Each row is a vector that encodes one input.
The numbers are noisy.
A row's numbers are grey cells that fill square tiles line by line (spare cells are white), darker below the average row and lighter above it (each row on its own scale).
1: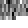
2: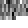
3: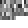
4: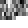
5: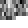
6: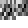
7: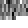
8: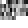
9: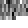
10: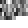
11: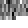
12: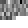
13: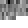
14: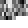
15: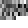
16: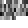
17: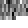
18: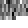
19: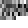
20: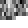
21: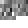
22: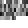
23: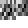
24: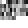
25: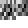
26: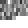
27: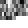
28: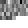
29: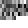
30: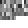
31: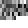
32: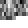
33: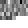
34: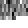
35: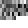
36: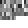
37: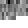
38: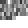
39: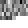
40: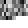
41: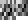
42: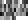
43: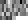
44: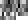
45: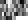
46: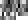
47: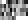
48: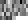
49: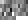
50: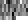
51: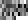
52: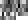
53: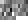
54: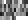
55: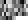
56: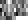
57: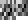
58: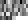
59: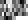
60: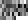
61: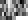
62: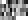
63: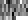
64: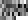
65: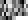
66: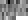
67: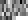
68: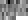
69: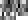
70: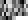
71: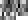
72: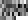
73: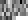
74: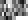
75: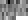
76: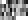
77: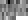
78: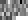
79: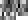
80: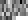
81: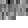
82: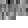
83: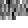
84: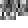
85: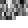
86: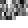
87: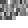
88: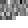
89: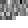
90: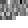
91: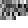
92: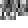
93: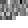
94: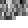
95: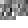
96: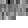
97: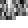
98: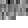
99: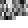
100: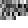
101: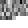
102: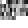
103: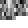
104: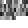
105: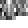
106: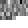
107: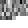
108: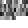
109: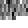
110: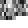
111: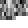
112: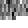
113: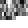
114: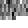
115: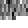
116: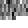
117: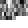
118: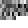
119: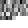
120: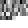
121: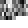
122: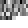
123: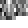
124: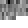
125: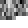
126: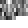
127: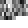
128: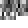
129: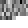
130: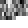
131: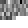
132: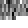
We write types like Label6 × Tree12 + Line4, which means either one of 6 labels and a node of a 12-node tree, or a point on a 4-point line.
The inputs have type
Bool × Bool × Bool + List2(Line4).
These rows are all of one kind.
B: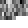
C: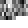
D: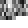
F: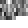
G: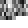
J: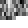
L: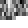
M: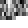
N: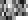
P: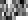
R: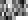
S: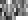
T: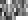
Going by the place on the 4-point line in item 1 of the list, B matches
J, L, M and P.
